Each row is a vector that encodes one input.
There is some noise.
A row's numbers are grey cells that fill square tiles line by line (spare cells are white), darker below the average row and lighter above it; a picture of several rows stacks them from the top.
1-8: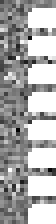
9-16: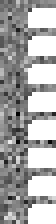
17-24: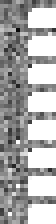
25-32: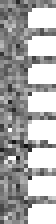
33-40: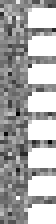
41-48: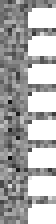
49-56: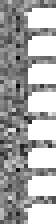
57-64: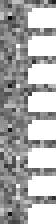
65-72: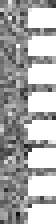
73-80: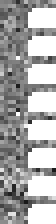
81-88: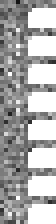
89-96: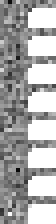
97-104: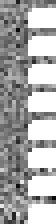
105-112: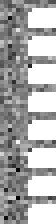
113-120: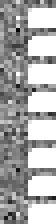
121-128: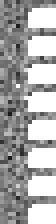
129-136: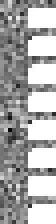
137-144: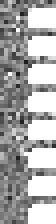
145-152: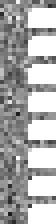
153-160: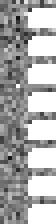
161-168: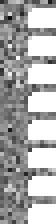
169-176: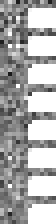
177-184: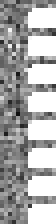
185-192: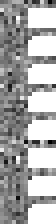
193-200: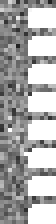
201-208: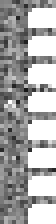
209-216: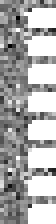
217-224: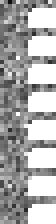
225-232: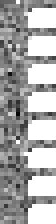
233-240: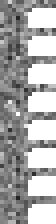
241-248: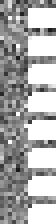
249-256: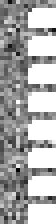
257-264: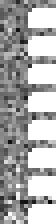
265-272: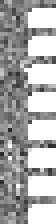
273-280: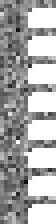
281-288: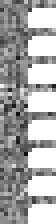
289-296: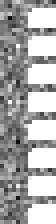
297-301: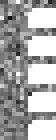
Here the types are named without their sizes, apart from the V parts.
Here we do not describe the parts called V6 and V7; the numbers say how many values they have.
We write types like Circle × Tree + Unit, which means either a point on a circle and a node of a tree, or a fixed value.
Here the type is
(Bool × V6 + Unit) × (Line + V7).
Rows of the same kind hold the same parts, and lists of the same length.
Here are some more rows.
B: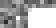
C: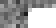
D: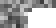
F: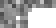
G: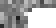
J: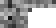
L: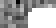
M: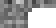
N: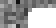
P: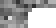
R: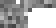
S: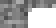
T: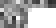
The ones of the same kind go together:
B, F, J, R, T
C, L, N, P
D, G
M, S

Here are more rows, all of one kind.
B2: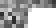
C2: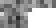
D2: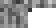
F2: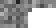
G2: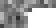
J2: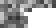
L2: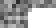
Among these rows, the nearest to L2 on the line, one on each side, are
B2 and F2.
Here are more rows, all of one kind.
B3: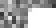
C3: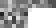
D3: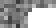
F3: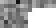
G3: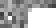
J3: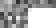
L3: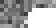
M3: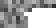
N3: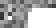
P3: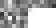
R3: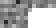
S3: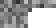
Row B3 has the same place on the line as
C3, G3, N3 and P3.
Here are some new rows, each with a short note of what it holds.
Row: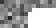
a point on a line
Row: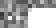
a point on a line, a true/false value and a value of V6
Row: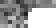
a true/false value, a value of V6 and a value of V7
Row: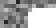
a point on a line, a true/false value and a value of V6
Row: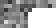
a value of V7
